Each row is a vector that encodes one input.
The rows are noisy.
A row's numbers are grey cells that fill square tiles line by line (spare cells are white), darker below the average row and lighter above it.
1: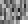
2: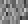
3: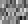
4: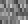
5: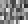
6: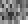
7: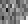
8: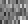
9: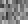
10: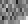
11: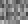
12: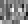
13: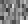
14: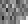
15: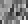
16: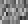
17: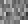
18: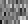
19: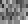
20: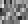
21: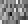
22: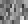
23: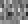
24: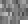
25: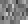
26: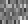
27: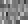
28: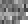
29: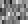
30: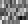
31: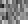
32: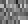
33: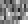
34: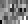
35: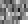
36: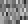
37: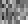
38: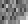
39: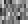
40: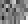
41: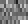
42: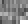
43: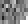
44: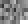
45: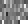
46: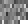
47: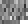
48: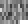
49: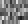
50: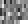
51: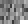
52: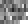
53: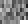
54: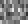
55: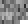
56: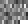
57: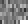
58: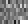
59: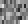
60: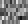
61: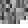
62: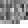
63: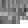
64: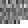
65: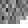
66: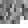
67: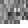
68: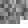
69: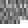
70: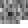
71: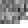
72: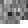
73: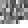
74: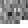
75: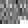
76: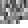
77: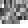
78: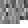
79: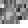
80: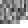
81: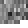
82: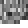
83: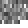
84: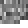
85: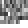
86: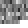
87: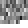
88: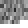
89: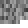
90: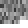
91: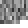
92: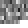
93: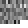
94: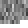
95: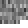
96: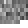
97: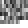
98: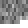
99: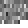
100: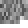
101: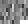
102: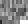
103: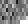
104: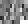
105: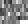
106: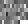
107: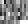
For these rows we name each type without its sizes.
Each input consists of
a node of a tree, together with either a point on a line, or a node of a tree.
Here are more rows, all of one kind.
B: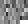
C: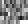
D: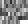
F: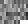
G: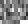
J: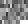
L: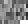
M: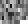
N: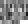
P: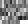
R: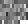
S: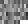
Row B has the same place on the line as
C, D, P and R.
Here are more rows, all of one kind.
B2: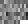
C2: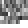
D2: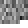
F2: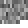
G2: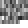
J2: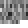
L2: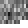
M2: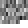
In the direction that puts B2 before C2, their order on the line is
L2, J2, G2, D2, B2, M2, F2, C2.
